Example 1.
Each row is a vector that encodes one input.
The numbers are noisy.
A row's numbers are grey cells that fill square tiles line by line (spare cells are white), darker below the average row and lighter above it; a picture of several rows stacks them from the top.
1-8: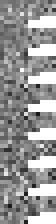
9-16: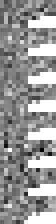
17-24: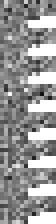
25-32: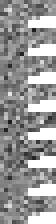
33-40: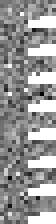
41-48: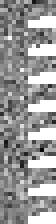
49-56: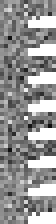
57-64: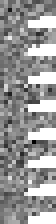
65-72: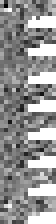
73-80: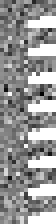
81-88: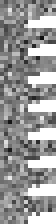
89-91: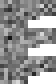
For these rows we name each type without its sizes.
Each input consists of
a point on a line, together with either a fixed value, or three true/false values.
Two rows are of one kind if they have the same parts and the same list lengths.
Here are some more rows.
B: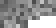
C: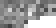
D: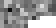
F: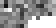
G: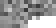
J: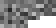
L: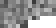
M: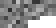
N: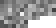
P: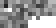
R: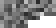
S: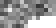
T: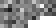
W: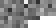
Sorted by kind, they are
B, C, D, F, G, L, M, N, P, S, W
J, R, T

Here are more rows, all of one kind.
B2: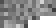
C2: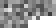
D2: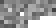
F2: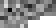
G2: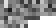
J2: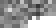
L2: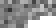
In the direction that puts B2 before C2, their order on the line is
G2, F2, L2, B2, D2, J2, C2.
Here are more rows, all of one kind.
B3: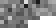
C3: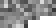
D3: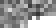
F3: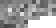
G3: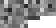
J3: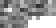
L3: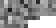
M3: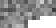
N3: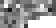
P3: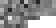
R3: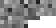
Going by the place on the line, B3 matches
G3, L3, P3 and R3.
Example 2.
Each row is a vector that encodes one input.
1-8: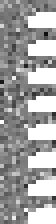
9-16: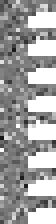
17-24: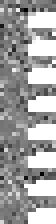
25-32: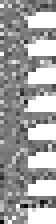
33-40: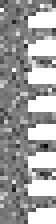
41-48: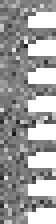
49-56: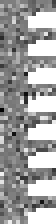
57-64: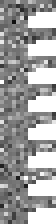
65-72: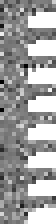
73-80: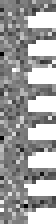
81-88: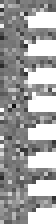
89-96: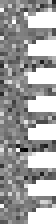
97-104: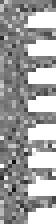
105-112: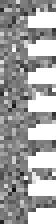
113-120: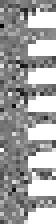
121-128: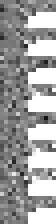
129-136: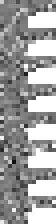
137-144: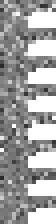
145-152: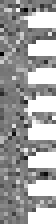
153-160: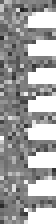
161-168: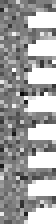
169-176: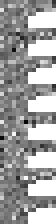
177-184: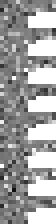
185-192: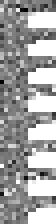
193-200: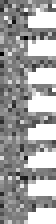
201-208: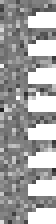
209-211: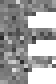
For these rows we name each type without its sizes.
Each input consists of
a label and a node of a tree.
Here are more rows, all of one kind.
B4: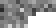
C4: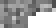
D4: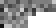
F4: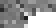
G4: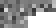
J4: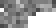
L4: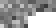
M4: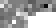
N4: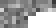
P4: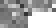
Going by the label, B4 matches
D4, F4 and G4.
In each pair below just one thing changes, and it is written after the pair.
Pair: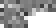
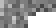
the label
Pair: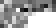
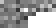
the label
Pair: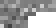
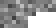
the node of the tree
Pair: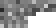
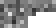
the node of the tree
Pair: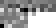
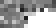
the node of the tree
